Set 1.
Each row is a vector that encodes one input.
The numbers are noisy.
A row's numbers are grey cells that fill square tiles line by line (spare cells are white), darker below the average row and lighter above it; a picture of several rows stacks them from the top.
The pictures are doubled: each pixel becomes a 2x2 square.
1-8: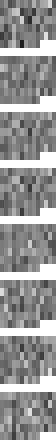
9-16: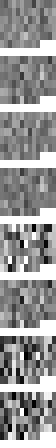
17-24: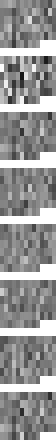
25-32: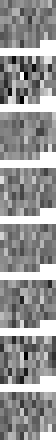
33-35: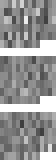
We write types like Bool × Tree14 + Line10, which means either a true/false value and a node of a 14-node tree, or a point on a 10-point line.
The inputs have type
Circle6.
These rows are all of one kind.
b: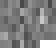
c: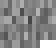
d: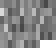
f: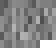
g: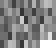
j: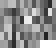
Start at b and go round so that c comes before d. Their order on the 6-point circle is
b, j, g, c, f, d.
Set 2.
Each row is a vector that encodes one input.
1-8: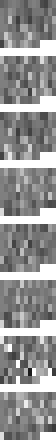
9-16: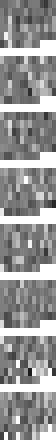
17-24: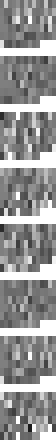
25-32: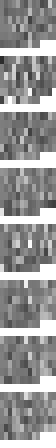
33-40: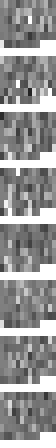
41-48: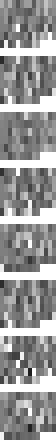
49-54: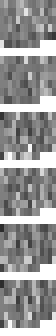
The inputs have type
Line7.
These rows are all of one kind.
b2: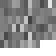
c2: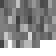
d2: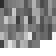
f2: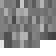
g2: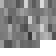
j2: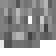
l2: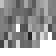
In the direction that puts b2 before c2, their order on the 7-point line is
l2, g2, j2, f2, b2, c2, d2.
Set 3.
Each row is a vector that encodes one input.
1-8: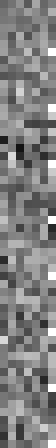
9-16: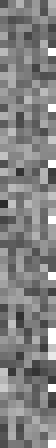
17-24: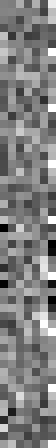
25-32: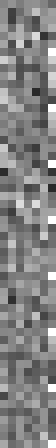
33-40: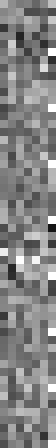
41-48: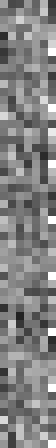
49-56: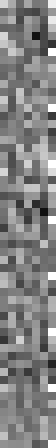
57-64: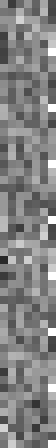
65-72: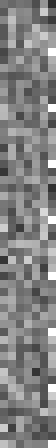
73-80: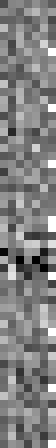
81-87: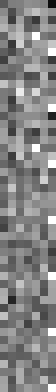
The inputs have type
Line9.
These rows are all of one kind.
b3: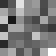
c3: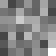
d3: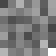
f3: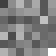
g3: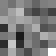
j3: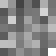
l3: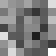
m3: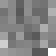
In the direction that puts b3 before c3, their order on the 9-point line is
b3, f3, d3, m3, l3, j3, g3, c3.
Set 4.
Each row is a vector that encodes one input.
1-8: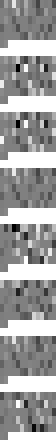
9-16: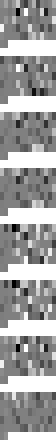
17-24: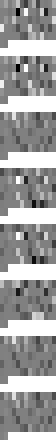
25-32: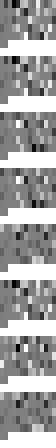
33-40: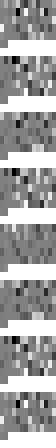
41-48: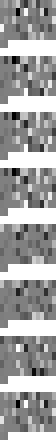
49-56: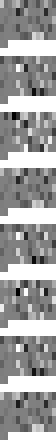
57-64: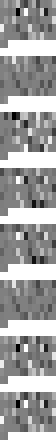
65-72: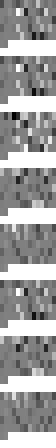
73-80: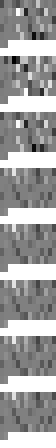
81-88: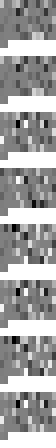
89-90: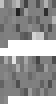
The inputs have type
Line5.
